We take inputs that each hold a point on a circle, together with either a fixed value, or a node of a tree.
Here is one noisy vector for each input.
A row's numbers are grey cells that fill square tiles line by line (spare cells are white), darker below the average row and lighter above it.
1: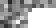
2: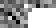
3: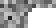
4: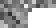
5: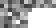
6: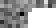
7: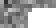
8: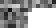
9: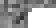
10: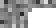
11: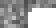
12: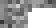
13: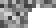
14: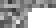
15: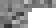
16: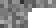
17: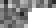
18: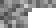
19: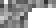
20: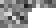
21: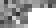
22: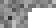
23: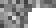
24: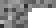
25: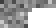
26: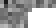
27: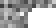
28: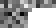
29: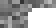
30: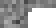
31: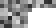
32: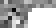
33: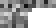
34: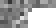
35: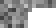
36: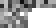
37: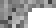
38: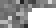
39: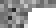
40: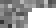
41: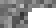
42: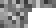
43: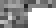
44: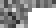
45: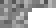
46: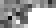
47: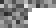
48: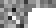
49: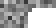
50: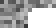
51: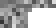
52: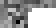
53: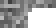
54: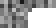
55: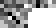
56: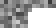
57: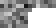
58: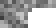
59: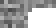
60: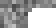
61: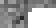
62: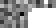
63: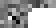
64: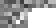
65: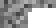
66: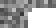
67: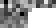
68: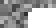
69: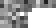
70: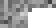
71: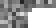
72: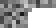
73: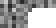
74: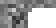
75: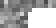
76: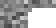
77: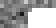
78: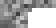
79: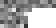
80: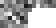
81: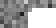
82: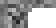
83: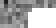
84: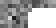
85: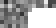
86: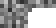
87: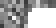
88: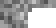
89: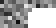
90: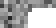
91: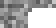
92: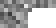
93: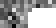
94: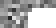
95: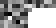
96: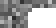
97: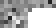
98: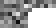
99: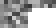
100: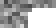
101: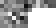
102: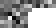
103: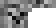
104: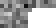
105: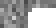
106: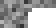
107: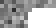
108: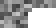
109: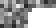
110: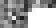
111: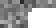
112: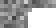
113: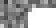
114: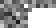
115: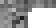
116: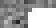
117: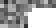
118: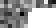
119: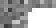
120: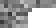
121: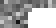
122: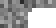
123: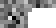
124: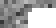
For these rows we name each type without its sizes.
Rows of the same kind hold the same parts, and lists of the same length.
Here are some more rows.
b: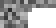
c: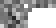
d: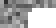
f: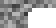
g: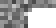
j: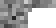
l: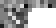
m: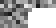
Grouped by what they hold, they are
b, c, d, g, j, m
f, l

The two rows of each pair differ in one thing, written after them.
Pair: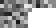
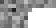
the node of the tree
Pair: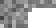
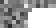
the place on the circle
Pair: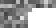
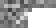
the node of the tree
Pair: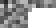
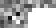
the node of the tree
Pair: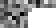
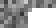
the node of the tree
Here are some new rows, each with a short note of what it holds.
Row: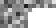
a point on a circle and a node of a tree
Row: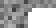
a point on a circle
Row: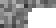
a point on a circle
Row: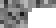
a point on a circle and a node of a tree
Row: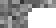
a point on a circle
